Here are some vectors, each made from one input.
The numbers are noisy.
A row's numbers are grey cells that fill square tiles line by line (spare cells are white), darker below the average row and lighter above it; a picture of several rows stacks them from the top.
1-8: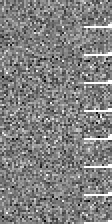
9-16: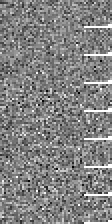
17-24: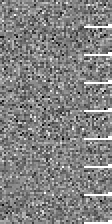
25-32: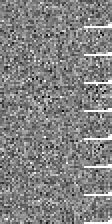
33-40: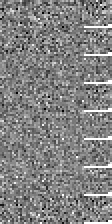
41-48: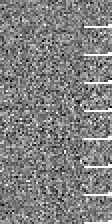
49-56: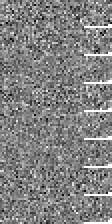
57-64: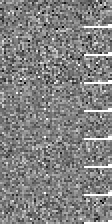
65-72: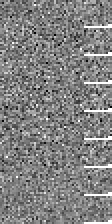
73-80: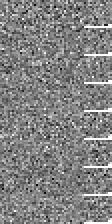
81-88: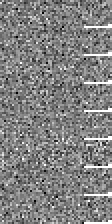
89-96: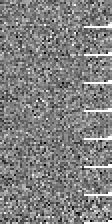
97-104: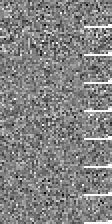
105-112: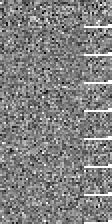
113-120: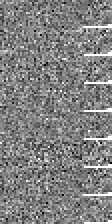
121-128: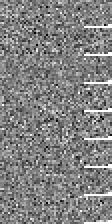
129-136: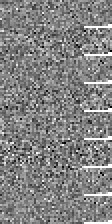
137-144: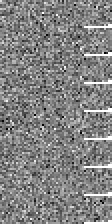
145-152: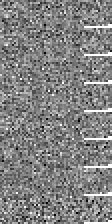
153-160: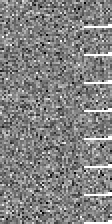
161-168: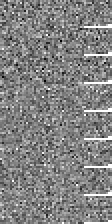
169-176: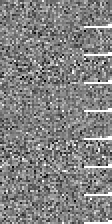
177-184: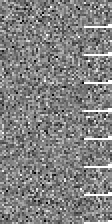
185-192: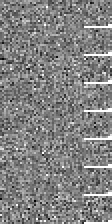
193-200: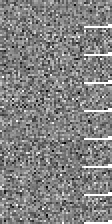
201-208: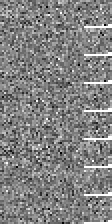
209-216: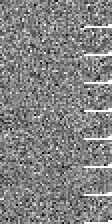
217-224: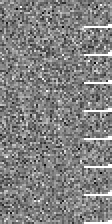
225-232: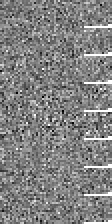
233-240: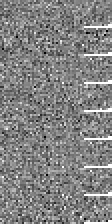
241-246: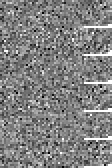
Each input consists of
three true/false values, together with either one of 5 labels, or a point on an 11-point line.
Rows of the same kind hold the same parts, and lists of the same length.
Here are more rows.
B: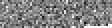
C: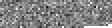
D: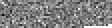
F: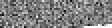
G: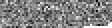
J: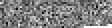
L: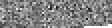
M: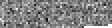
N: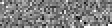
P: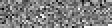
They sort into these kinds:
B, J, N
C, D, F, G, L, M, P

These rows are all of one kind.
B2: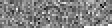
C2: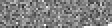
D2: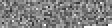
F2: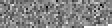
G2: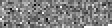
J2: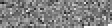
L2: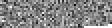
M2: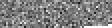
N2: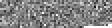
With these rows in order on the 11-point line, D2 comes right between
L2 and N2.
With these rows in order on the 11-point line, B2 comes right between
F2 and M2.
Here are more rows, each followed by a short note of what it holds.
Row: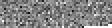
a point on an 11-point line and three true/false values
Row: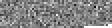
a point on an 11-point line and three true/false values
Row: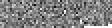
one of 5 labels and three true/false values
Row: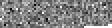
a point on an 11-point line and three true/false values
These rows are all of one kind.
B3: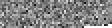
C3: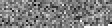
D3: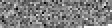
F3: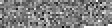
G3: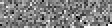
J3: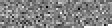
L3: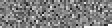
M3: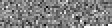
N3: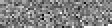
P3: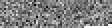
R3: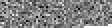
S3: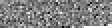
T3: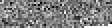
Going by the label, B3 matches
F3, J3, N3 and S3.
